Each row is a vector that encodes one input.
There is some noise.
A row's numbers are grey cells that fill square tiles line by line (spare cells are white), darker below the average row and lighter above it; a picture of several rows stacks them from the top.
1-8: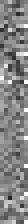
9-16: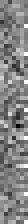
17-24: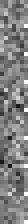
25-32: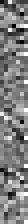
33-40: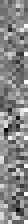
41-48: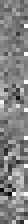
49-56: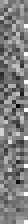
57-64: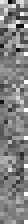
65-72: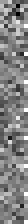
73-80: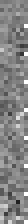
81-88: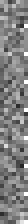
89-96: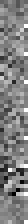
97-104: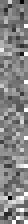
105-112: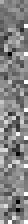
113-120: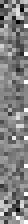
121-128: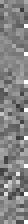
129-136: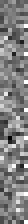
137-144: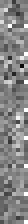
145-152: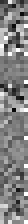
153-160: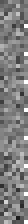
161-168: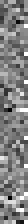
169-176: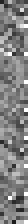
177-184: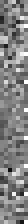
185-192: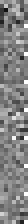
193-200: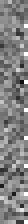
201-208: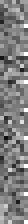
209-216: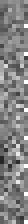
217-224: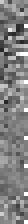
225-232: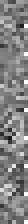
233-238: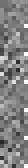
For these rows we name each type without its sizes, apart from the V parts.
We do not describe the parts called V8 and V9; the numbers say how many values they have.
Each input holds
a value of V8 and a value of V9, together with either a label, or a point on a line.
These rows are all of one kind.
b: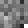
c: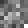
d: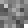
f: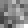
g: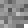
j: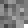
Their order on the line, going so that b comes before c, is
d, b, g, j, f, c.
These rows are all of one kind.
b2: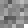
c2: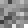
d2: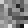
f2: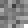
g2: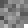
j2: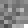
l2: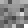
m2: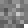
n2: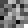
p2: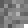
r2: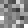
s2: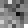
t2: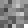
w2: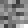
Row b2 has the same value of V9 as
c2, d2, j2 and r2.
